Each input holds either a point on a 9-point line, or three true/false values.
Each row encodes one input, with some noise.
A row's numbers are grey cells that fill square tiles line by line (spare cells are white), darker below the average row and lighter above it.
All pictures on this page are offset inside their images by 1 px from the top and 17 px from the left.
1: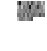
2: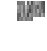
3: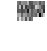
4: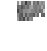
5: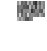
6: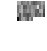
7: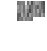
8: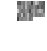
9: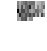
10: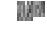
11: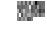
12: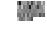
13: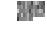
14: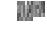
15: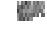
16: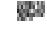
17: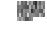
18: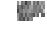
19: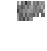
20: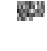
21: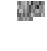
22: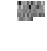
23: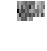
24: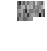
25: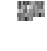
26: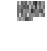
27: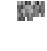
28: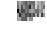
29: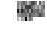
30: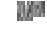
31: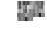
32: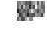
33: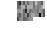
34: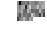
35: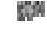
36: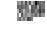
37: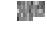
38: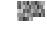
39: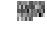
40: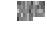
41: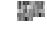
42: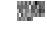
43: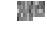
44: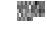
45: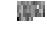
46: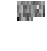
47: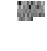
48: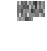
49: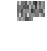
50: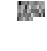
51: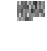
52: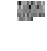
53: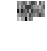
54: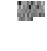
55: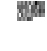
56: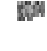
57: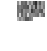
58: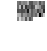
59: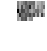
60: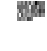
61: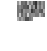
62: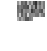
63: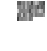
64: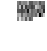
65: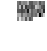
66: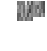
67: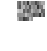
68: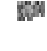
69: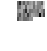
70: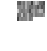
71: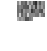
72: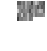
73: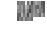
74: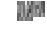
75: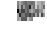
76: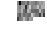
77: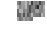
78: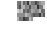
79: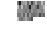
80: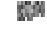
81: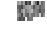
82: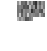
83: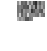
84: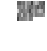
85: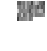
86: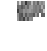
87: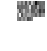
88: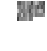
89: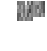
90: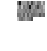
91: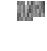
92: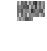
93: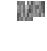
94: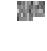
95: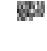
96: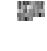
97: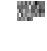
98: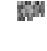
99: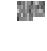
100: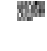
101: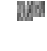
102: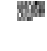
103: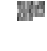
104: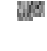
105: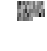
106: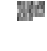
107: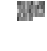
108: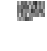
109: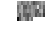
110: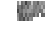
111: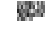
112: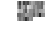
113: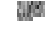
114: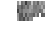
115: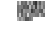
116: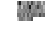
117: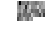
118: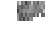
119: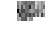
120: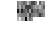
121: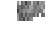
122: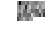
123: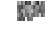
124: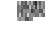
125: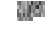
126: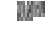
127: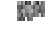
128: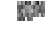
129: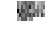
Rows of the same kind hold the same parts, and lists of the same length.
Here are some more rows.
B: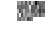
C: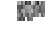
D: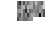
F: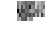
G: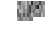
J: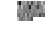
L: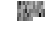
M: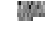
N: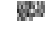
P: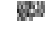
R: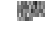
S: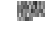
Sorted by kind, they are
B, C, F, N, P, R, S
D, G, J, L, M

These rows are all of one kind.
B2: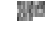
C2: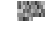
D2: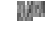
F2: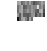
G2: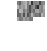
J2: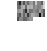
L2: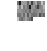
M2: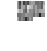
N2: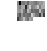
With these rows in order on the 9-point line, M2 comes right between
C2 and J2.
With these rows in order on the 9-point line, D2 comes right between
B2 and G2.
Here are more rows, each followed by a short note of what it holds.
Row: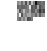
three true/false values
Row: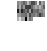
three true/false values
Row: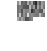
three true/false values
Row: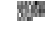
three true/false values
